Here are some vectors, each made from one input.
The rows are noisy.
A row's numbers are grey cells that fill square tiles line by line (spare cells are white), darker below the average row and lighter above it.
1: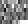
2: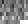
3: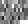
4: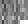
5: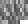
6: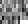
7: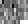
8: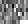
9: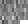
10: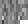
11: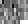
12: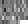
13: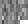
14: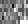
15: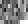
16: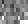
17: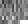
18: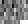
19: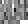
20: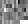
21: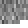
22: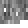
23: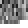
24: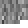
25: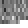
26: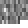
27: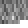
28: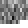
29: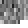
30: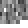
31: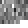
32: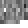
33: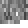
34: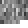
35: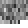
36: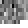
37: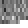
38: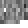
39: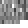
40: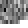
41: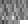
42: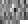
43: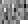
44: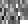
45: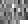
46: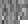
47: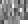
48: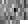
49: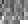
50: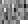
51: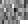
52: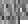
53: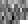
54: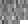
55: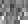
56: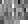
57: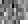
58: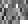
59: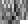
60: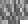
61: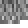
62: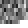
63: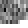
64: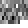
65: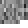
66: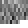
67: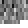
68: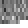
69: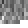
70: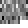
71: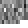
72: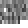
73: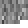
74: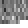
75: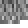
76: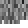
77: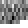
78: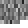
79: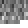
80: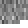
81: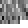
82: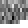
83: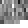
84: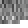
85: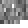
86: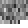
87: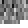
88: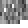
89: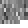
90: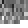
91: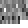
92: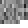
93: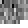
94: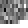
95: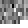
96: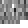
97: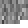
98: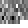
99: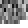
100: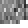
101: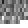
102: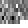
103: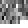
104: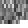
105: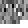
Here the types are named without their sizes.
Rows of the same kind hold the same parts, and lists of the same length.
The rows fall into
2 kinds.
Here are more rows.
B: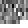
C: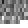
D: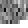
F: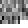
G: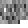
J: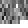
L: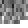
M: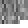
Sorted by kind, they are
B, C, D, L, M
F, G, J

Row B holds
a node of each of two trees.
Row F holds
a node of each of three trees.
